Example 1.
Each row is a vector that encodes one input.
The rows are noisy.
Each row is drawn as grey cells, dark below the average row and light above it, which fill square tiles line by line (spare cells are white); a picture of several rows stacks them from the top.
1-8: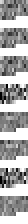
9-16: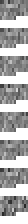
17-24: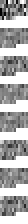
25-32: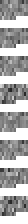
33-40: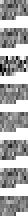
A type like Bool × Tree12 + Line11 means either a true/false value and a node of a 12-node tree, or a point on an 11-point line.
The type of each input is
List2(Line4).
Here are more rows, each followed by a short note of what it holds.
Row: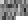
a list of one item
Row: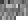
a list of two items
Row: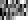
the empty list
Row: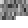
a list of one item
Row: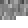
a list of two items
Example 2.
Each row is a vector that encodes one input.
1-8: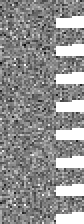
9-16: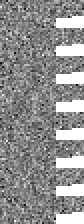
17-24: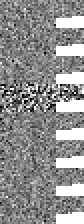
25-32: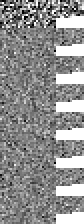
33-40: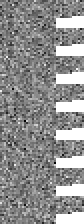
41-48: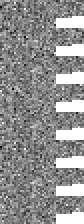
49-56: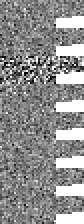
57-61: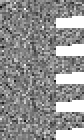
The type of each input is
List2(Circle6).
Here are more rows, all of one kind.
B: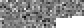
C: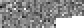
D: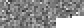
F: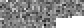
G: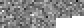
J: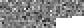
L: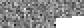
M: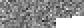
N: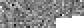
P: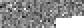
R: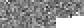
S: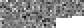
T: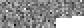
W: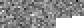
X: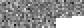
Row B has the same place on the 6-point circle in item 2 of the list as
C, N, P and S.
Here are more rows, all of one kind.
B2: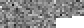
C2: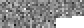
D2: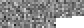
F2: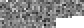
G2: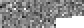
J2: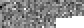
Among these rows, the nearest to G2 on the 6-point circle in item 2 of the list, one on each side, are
C2 and F2.
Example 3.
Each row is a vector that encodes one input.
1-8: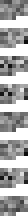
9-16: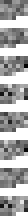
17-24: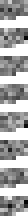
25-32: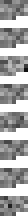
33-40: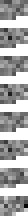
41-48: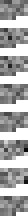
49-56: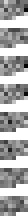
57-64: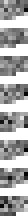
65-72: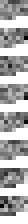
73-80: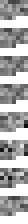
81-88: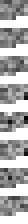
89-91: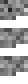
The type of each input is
Bool × Label6.
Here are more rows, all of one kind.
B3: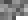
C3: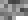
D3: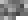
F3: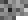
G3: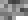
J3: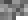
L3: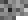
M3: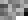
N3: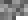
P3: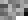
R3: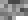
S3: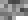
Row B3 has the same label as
F3, J3, L3 and N3.
